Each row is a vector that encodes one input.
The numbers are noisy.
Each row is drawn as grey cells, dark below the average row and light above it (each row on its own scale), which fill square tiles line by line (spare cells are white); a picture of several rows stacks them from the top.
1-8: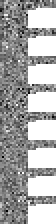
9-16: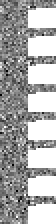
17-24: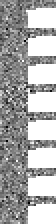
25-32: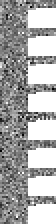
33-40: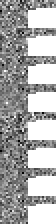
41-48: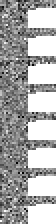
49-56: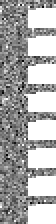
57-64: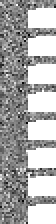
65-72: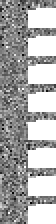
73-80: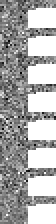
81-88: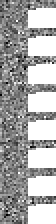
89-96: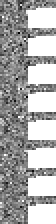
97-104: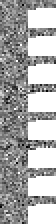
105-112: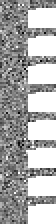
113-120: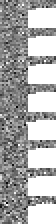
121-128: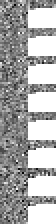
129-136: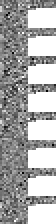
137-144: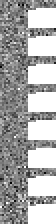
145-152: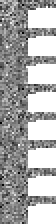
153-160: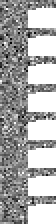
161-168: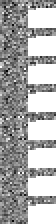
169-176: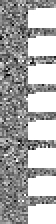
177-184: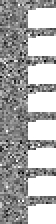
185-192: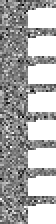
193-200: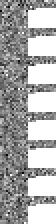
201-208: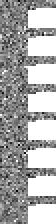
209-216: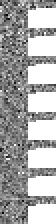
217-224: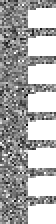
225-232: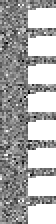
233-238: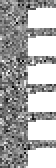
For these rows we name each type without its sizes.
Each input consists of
either a point on a circle and a true/false value, or two labels.
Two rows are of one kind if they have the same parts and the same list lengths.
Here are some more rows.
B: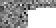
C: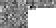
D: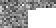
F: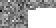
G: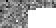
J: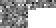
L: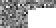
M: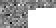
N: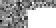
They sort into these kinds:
B, F, G, N
C, D, J, L, M

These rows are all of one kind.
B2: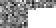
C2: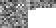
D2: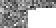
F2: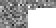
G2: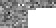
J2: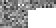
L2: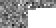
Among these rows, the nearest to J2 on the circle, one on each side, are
C2 and G2.
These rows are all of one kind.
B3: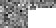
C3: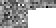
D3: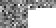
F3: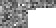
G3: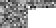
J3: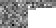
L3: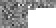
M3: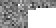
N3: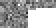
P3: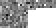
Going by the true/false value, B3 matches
C3, F3, G3 and M3.
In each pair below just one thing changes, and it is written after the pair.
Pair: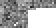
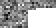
the place on the circle
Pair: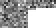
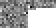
the true/false value
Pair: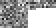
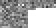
the true/false value
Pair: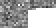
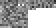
the place on the circle
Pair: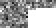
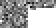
the place on the circle
